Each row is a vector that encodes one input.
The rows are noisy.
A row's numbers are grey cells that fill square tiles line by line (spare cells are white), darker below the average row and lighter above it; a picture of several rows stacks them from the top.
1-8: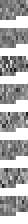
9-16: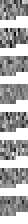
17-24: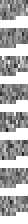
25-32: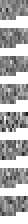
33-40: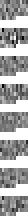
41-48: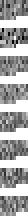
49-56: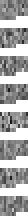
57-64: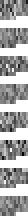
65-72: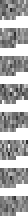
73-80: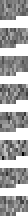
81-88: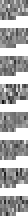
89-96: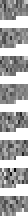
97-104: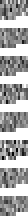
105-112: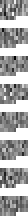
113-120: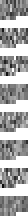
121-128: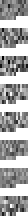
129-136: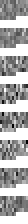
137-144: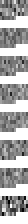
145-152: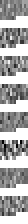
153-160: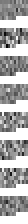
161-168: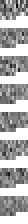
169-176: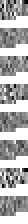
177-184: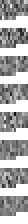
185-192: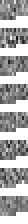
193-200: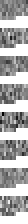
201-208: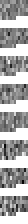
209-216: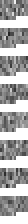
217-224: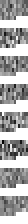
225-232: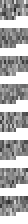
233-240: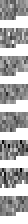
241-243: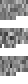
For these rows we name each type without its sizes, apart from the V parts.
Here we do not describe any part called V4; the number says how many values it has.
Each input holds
a list of items, each a true/false value and a value of V4.
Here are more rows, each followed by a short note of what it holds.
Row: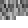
a list of one item
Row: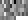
the empty list
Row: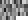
the empty list
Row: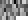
the empty list
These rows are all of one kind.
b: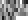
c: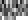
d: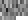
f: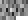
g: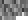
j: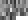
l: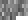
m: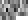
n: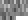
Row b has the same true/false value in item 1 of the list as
g and j.
